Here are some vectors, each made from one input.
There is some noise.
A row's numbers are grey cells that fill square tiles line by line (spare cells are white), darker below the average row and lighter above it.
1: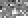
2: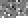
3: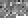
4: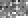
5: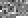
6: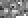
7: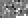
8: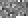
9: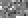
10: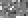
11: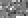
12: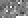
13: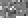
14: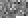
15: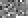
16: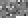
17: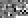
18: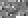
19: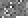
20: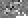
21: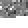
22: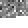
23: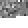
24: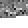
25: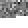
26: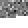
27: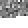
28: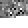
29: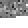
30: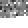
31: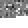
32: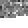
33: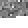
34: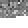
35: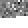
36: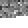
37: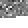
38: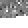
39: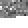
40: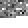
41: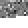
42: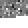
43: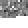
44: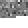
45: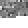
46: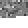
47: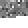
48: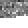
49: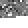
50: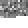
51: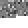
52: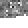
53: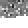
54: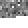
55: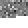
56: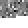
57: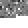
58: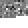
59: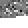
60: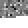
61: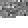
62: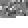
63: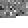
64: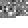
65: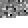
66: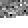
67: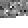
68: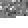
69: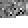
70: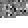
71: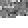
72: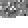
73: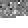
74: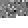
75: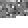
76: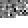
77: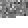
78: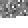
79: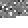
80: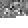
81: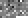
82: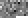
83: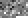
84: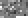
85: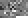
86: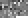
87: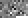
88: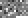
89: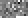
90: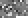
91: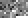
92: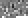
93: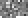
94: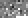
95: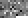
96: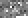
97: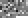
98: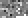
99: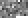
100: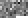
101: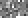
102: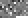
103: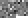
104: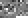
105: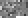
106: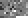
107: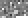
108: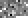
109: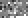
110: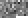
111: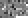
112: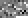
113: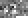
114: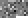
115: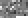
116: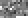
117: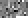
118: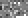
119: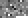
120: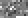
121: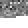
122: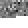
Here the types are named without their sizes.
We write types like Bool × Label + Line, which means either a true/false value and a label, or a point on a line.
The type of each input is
Bool × Label × (Label × Label + Unit).
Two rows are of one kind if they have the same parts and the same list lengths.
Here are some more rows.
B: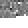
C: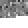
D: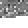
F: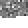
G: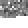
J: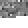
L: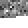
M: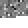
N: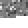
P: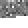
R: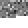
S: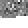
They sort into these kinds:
B, C, D, L, M
F, G, J, N, P, R, S

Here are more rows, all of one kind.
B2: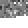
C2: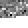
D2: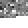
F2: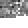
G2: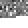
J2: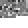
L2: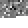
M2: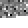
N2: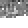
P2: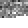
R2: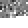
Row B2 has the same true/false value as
G2, L2, M2 and N2.
